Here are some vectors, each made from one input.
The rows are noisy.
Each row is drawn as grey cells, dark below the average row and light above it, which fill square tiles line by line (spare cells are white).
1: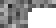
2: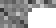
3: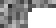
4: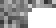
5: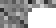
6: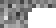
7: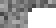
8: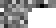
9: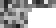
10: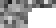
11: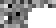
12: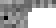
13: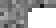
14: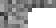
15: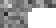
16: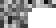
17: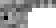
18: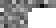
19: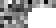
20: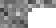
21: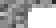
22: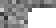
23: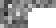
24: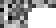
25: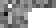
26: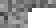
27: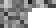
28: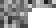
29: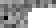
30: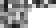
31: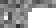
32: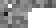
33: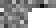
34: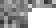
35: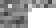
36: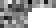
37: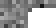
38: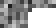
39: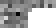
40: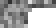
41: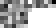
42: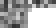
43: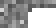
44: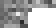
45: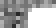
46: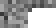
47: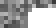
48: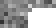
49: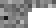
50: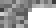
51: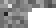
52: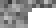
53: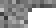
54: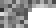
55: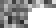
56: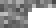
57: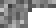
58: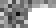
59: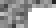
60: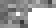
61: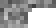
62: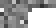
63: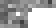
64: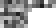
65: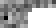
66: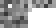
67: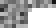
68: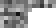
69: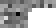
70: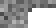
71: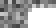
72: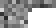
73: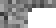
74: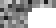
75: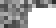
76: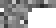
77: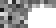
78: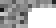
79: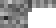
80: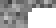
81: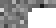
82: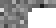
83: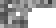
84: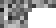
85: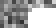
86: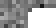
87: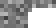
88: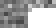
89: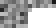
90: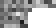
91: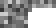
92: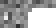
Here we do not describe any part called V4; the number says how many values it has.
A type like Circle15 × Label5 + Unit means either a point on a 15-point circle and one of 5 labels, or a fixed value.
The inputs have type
Bool × (Line5 + V4) + Label5.
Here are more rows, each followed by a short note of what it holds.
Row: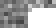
one of 5 labels
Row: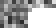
one of 5 labels
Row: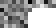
one of 5 labels
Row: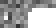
a true/false value and a value of V4
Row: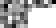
a true/false value and a value of V4
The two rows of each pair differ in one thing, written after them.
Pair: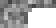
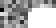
the true/false value
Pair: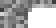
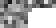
the true/false value
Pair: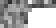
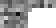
the value of V4
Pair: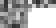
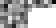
the value of V4
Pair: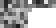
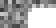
the true/false value
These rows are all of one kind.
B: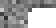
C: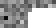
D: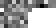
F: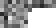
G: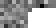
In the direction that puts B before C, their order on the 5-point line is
F, B, C, D, G.
